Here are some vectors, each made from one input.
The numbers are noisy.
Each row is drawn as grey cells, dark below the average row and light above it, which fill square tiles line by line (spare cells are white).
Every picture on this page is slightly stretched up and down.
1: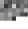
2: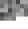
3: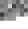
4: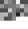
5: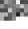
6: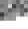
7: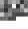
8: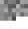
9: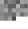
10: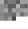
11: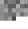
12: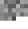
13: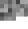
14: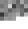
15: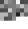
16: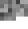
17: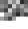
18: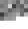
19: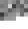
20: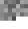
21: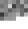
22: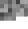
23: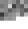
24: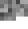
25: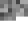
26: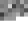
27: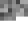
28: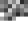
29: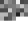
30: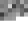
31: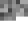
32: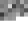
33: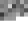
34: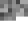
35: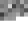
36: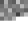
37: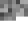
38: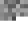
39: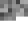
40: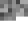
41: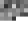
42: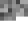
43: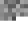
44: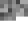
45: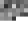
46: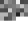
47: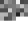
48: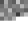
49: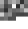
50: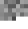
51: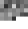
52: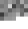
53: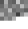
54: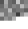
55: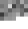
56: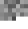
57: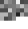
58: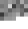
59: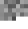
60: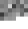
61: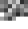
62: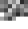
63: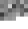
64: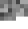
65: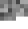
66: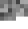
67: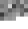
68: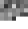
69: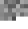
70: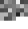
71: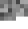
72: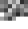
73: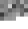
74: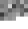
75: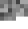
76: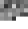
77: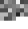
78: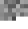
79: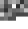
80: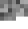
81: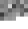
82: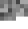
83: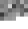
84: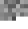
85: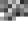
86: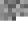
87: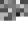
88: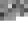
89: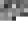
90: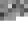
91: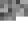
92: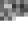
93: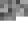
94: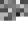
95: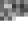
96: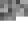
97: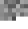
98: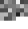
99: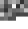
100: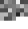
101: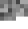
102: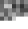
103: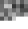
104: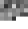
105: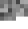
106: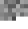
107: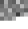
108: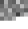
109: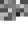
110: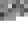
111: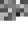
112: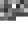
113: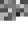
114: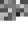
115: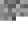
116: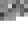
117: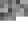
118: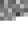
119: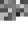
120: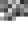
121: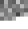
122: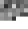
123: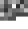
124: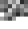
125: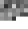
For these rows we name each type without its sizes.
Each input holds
a point on a circle.
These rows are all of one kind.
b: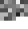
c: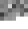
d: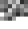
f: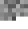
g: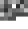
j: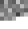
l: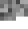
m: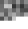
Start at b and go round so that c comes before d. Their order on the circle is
b, j, m, c, l, f, g, d.
